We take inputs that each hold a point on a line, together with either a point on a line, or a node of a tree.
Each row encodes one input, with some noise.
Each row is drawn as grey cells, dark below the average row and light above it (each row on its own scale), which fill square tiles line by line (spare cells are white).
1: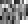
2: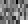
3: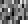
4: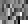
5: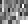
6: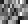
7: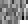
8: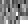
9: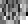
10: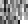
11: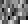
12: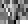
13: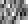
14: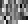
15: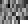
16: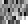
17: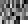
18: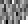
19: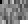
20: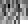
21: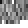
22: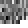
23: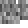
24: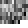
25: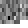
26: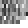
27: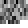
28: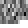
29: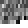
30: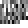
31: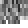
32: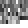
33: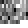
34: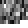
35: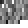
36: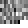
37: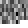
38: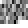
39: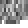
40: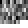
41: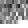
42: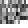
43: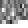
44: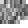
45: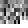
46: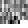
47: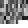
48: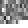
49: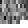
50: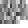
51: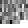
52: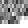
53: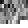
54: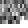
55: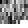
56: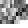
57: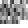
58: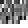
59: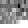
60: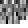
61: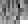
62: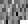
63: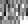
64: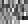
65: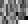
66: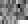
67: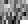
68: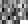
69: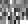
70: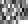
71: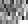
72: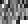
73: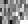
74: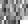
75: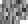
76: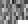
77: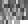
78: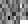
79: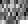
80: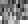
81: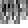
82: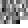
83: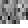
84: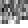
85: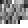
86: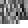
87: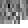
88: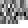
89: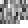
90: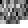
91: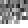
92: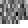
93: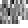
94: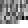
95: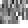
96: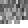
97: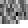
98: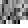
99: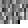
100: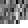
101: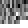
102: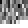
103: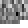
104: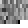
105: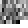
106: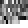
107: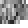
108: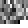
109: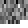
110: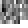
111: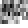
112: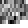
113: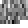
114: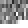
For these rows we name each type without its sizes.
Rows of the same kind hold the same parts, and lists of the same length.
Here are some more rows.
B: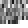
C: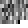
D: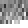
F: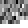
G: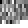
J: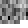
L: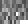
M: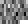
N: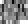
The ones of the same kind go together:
B, D, M, N
C, F, G, J, L

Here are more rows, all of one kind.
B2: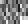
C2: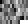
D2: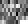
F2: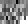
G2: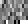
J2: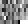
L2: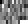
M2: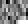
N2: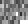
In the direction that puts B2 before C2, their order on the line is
M2, B2, G2, C2, J2, L2, N2, F2, D2.
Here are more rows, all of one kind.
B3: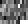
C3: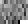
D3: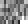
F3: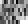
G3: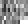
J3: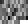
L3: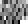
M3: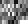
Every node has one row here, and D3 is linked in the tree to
C3.
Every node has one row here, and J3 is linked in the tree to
L3.
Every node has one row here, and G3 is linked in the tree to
B3 and M3.
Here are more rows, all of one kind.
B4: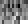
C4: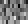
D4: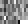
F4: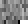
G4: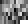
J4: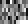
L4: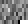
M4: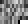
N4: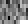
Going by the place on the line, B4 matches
C4, J4 and N4.
